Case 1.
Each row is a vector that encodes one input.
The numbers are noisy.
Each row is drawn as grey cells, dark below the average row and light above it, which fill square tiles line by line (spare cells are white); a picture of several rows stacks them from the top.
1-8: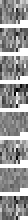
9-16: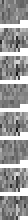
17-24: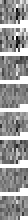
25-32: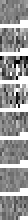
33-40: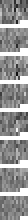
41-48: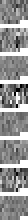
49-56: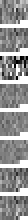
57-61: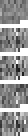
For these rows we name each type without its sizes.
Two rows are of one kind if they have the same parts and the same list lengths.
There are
2 kinds of row.
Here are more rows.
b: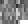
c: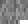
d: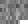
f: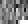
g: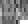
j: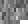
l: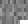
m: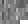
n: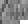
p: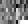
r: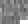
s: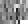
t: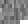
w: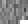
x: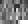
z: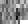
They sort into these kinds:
b, c, f, g, j, l, m, r, s, t, w, x, z
d, n, p

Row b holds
a point on a line and a node of a tree.
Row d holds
a point on a line.
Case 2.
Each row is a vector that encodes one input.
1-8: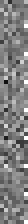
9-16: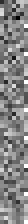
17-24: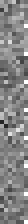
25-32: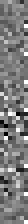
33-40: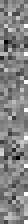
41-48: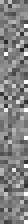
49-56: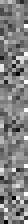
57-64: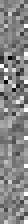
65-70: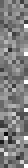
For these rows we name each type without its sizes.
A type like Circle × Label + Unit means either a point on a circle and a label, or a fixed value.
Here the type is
List(Circle).
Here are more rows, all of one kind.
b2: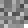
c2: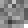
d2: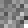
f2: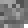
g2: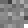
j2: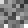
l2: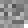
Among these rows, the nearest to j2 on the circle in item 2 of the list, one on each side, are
f2 and l2.
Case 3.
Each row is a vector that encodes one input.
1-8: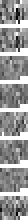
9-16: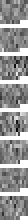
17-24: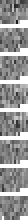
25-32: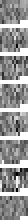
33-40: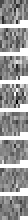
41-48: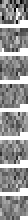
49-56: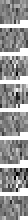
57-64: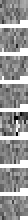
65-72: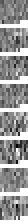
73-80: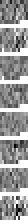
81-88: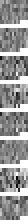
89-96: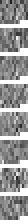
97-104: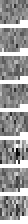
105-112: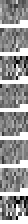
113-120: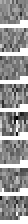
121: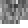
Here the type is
Line11 + Tree16.
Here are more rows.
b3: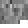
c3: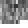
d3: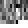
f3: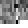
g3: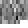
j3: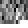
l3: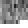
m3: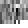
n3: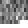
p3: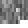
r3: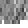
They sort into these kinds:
b3, j3, m3, n3
c3, d3, f3, g3, l3, p3, r3

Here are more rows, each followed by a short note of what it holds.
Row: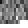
a point on an 11-point line
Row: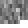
a node of a 16-node tree
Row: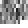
a node of a 16-node tree
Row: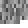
a node of a 16-node tree
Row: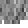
a node of a 16-node tree
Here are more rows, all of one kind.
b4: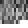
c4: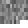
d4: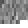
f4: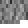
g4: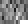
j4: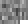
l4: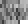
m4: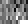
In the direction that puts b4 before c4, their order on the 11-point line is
d4, l4, b4, j4, m4, c4, f4, g4.
